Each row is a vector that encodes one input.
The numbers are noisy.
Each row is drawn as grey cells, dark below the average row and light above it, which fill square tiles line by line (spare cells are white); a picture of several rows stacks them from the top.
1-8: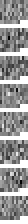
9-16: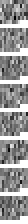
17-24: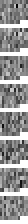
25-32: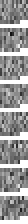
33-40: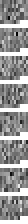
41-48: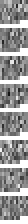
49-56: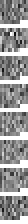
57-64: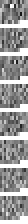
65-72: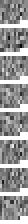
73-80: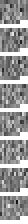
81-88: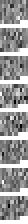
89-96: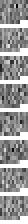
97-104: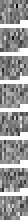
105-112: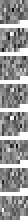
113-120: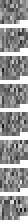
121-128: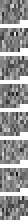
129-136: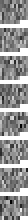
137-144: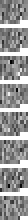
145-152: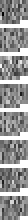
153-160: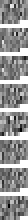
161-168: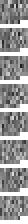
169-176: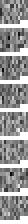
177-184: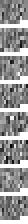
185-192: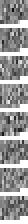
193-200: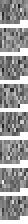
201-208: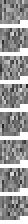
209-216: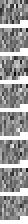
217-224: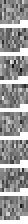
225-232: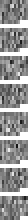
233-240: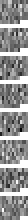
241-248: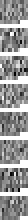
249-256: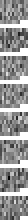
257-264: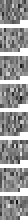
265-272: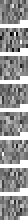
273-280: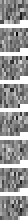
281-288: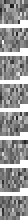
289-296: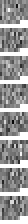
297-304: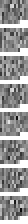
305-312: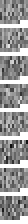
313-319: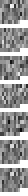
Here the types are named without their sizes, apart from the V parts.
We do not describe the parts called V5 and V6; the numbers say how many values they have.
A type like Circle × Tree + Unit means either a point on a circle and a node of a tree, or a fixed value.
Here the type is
Bool × Tree + Unit + V5 × V6.
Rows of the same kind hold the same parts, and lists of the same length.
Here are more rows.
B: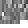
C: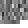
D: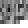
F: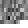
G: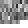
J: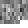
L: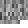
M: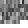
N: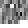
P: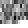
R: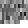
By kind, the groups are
B, G, J, L
C, D, F, M, N, R
P

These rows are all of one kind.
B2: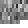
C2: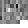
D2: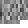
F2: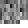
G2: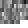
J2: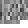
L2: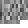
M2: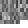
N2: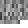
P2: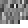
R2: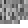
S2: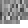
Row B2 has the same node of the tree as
D2, J2, L2 and S2.
